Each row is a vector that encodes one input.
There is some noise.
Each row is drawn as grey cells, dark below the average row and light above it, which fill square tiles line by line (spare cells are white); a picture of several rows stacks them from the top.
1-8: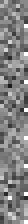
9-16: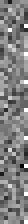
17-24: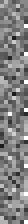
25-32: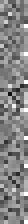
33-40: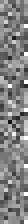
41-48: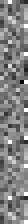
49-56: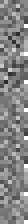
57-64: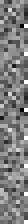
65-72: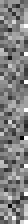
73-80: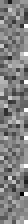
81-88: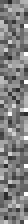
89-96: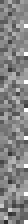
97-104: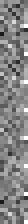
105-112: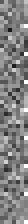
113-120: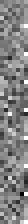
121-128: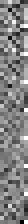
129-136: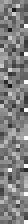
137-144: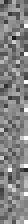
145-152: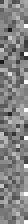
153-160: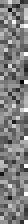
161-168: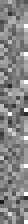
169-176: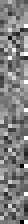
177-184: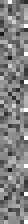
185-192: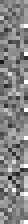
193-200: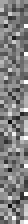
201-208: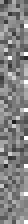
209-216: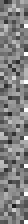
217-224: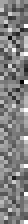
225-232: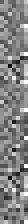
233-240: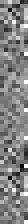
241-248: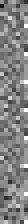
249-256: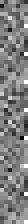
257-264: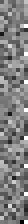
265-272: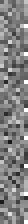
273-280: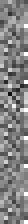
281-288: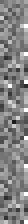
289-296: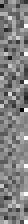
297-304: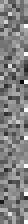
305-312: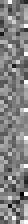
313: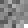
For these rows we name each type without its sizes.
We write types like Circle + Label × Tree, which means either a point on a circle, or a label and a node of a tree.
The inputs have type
Line × Line.
